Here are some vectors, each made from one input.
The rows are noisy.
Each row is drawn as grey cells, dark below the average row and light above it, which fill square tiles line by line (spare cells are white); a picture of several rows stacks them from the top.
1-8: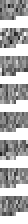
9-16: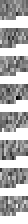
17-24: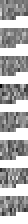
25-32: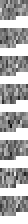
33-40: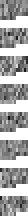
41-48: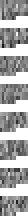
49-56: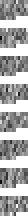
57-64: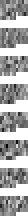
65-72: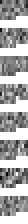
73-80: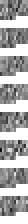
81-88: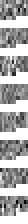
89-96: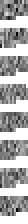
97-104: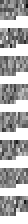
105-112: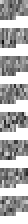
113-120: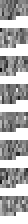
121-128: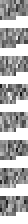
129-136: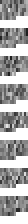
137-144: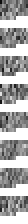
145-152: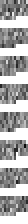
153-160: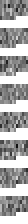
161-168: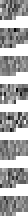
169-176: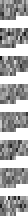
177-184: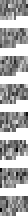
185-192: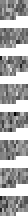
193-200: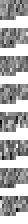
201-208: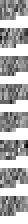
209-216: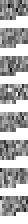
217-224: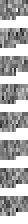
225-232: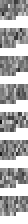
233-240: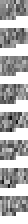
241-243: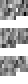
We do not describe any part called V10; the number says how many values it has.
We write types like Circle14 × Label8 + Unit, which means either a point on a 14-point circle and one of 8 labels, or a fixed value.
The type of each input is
(Circle9 + List2(V10)) × Line6.
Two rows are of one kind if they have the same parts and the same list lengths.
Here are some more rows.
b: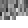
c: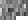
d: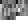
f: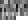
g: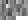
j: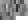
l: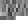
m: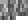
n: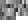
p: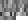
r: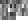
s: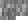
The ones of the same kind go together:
b, f, n, p
c, m
d, r
g, j, l, s

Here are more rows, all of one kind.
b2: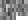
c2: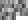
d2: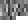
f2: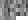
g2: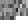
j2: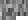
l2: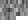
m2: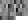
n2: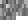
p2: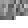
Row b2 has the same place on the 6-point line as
d2 and n2.
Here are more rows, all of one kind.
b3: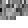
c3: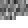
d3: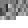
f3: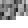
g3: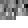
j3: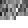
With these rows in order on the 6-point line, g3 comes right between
c3 and d3.
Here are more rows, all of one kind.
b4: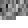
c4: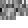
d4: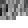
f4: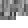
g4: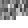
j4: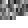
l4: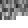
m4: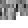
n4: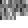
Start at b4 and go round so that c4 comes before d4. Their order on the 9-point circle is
b4, c4, f4, m4, d4, g4, l4, n4, j4.
